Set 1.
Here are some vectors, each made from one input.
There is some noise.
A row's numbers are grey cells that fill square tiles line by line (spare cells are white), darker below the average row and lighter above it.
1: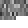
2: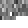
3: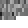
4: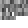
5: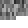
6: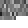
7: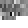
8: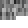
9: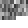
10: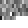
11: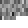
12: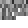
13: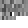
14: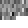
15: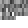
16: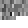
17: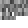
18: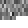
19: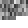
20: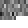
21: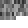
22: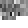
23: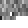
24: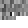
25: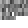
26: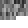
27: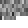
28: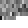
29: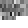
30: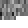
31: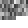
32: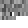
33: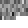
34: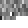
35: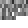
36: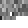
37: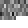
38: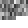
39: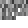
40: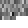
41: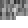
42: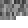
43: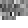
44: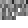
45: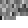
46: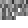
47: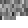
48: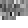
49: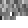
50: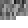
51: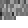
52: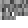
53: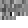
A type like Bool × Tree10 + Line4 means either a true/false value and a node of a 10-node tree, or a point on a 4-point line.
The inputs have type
Line4 × Line7 + Line5.
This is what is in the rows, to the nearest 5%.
About 55% of them hold a point on a 4-point line and a point on a 7-point line. The rest hold a point on a 5-point line.
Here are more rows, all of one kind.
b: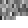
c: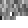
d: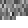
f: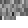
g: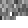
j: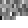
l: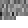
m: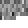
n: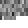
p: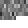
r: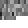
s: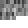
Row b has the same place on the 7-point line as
m, r and s.
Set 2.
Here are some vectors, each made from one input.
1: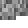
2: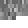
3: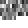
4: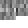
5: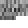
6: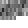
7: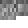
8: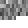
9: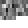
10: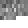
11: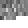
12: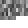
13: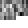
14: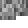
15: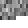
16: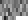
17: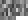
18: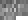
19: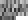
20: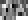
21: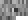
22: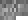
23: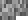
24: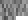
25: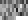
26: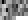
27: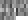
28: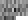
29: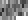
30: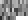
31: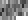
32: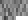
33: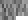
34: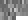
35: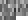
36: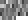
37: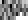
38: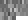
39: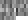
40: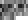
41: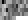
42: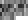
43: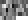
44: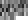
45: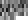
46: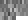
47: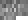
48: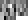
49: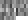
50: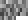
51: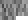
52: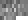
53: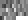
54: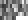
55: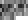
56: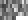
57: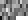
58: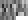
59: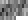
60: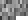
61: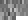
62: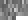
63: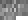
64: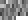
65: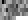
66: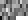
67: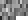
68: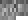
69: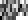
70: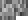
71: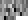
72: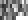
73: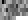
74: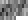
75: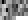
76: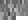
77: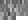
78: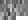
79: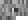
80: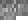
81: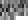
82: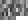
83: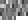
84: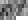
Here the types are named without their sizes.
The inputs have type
Bool × Bool × Bool + Line.
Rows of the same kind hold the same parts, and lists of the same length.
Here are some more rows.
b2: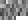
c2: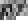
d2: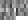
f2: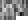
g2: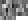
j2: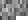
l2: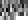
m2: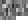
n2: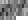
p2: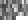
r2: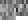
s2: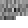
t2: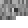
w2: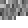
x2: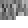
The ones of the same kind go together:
b2, c2, g2, l2, m2, n2, w2
d2, f2, j2, p2, r2, s2, t2, x2

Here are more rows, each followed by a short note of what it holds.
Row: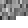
three true/false values
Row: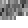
a point on a line
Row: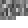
a point on a line
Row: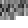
a point on a line
